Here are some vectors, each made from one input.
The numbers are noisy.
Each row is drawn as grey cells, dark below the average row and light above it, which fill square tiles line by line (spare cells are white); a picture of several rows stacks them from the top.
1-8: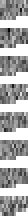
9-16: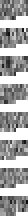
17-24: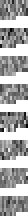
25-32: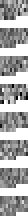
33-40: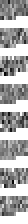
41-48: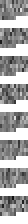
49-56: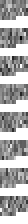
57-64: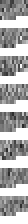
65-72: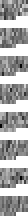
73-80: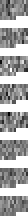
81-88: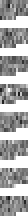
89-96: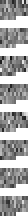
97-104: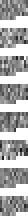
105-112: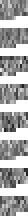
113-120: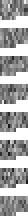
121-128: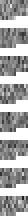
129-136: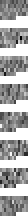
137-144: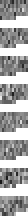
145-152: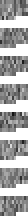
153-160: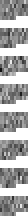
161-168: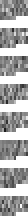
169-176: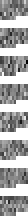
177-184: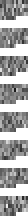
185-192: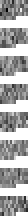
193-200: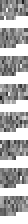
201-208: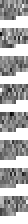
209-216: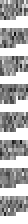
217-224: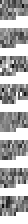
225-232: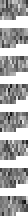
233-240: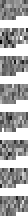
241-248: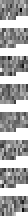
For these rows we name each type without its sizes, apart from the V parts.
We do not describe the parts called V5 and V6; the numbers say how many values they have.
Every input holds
a label, a true/false value, a value of V5 and a value of V6.
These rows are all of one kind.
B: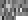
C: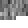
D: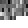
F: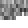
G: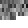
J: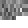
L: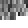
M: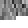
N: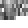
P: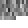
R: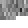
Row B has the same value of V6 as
C, D, F and J.
